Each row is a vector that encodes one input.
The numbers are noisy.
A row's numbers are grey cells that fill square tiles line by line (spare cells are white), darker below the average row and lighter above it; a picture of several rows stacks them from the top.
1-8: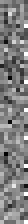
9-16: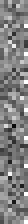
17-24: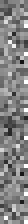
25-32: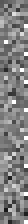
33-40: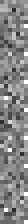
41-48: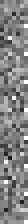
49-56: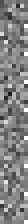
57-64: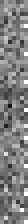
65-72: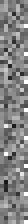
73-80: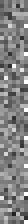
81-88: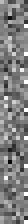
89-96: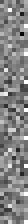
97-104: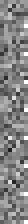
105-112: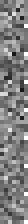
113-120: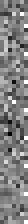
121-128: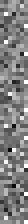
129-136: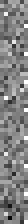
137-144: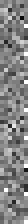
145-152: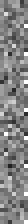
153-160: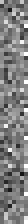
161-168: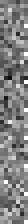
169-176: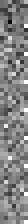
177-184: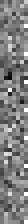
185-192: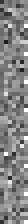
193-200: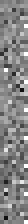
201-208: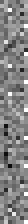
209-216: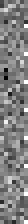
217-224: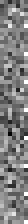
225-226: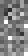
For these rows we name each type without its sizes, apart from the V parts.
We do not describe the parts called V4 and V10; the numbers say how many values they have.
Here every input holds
a point on a line and a value of V10, together with either a point on a line, or a value of V4.
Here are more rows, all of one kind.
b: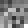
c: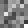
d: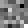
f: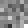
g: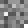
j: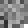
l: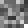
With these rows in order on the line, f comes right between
g and l.
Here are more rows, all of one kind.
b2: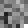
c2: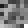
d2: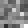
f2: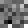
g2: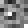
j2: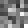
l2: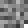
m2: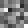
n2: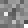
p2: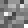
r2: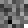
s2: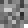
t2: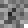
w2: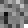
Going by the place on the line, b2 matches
l2, m2 and w2.
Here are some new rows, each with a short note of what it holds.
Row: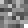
a point on each of two lines and a value of V10
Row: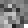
a point on each of two lines and a value of V10
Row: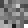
a point on a line, a value of V4 and a value of V10
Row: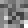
a point on each of two lines and a value of V10
